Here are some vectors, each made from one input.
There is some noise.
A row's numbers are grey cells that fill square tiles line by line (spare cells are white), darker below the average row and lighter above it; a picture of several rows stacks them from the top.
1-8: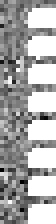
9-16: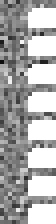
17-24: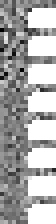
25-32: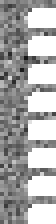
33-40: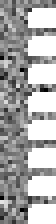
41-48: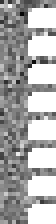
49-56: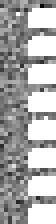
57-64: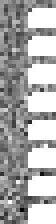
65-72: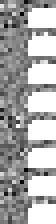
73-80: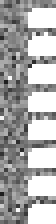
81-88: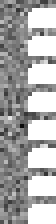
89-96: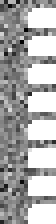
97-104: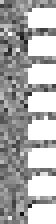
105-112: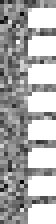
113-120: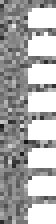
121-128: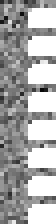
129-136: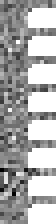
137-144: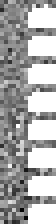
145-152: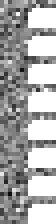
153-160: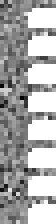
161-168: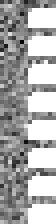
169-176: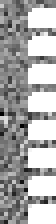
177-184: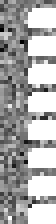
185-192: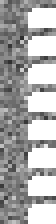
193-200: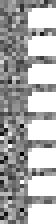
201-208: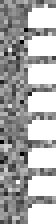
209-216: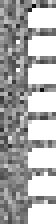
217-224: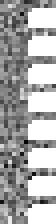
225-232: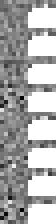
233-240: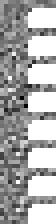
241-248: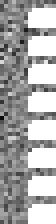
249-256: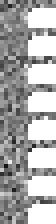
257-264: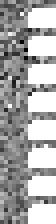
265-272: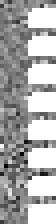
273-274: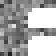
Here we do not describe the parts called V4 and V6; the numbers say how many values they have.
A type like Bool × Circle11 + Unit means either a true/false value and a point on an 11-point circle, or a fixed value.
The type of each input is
Bool × V6 + (Line7 + List2(V4)) × Tree9 + Tree10.
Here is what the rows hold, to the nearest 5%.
About 70% of them hold a node of a 9-node tree, together with either a point on a 7-point line, or a list of up to two values of V4. About 15% of them hold a node of a 10-node tree. The rest hold a true/false value and a value of V6.
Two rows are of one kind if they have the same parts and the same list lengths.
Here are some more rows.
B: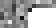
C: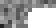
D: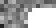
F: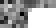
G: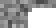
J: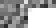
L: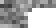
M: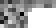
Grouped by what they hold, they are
B
C, D
F, M
G
J
L

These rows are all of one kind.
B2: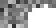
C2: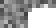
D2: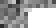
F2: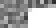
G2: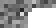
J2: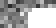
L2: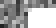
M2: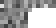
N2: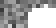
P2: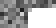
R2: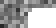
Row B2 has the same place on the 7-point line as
C2 and N2.
